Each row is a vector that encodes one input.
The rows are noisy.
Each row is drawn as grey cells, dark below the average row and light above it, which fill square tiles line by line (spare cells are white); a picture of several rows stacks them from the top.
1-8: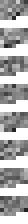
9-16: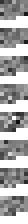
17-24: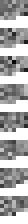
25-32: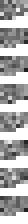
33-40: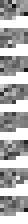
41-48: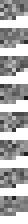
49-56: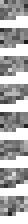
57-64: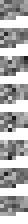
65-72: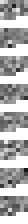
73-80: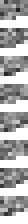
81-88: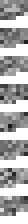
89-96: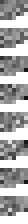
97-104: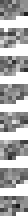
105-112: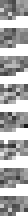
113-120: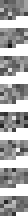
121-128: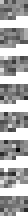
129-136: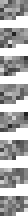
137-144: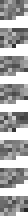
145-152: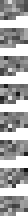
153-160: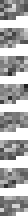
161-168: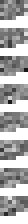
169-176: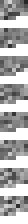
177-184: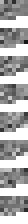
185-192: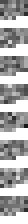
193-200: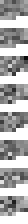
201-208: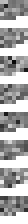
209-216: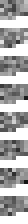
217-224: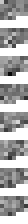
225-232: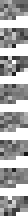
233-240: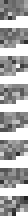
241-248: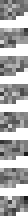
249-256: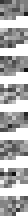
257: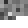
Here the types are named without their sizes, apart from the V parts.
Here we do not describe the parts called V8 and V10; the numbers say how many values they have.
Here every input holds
either a value of V8 and a value of V10, or a list of points on a line.
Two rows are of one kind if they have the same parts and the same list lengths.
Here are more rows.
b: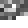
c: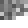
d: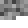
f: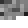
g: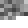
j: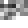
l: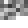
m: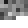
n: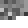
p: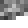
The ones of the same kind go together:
b, c, p
d, g
f
j, l
m, n

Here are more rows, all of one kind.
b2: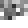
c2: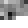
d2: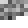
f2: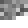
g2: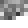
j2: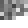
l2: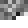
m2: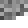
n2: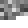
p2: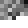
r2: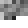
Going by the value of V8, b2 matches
f2, g2, j2 and m2.
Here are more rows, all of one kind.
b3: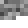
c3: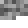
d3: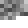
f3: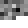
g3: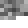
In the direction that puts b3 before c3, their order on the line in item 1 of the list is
g3, f3, d3, b3, c3.
